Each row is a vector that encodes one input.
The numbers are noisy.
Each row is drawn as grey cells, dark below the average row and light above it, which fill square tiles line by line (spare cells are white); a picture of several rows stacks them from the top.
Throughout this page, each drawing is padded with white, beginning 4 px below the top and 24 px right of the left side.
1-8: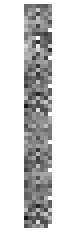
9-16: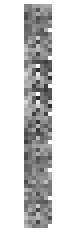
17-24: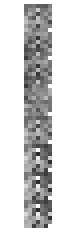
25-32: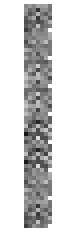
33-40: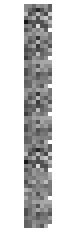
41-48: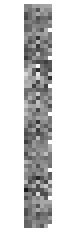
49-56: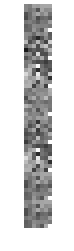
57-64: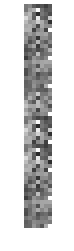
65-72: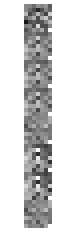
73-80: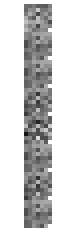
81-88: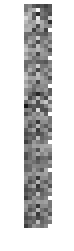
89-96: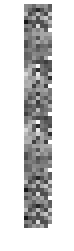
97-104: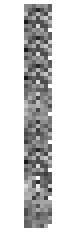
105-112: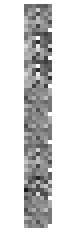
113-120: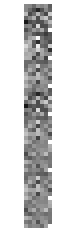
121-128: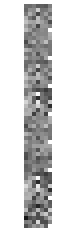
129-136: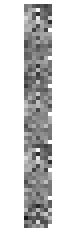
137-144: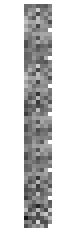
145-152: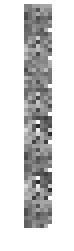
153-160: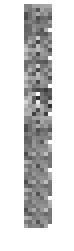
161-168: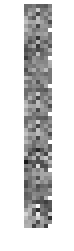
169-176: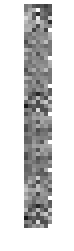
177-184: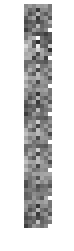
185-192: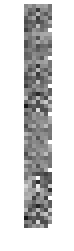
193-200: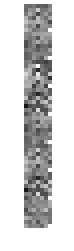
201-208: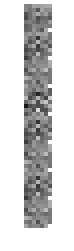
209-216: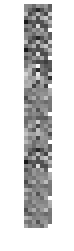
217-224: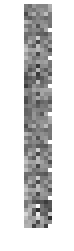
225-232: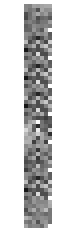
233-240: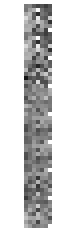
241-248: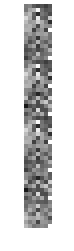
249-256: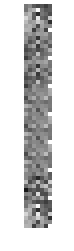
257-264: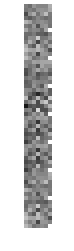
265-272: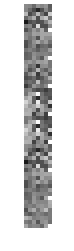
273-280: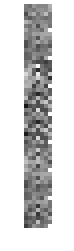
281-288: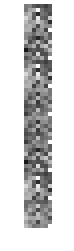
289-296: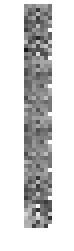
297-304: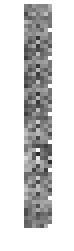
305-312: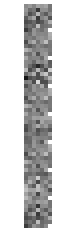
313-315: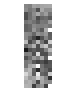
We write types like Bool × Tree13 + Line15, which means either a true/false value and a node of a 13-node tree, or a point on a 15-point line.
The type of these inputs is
Line6.
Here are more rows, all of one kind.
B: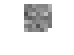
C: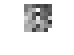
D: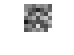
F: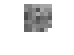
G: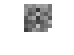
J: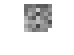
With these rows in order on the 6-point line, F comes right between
B and G.
